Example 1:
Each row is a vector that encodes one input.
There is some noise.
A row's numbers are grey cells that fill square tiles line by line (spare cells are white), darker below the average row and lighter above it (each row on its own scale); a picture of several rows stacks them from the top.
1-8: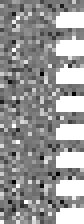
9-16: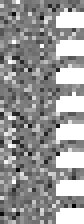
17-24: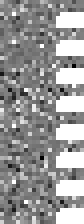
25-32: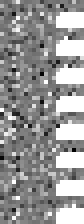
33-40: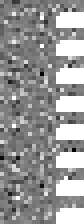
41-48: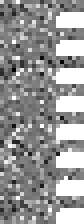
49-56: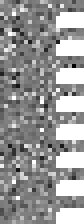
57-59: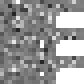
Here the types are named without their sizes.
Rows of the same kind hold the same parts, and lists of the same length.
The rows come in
3 kinds.
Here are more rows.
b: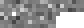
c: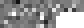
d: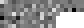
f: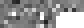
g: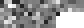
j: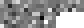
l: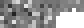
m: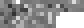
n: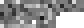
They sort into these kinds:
b, c, d, f
g
j, l, m, n

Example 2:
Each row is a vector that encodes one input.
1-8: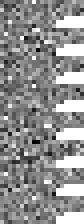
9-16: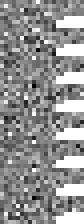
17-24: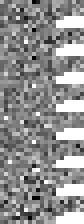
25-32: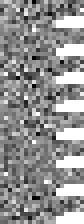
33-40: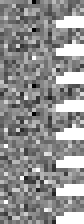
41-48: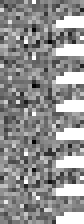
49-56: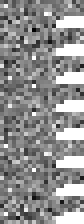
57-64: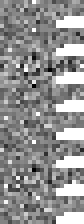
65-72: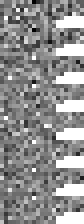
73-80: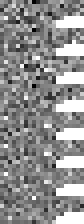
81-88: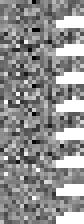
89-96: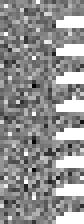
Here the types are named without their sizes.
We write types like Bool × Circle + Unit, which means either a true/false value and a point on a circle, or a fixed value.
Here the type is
Line + Tree.
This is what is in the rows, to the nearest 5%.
About 60% of them hold a point on a line. The rest hold a node of a tree.
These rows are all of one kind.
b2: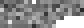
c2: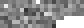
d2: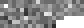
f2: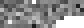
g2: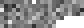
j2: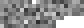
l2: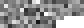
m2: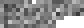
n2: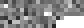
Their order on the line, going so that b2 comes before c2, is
f2, b2, g2, m2, j2, l2, c2, d2, n2.
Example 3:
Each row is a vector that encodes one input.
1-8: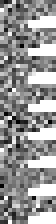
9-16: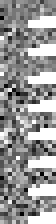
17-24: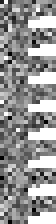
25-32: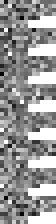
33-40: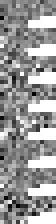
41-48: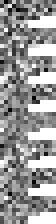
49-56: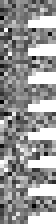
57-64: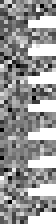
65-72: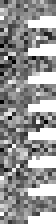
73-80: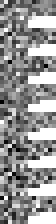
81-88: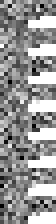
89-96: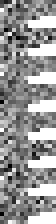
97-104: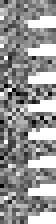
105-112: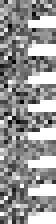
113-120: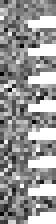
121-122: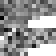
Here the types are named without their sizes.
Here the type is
List(Line).
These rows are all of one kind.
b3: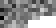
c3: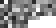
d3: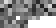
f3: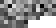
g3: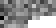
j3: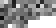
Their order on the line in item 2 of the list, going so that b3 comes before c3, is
g3, b3, d3, j3, c3, f3.
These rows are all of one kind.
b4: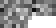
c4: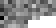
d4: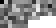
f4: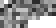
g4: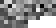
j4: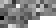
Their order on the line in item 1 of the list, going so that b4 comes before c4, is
g4, f4, b4, d4, c4, j4.
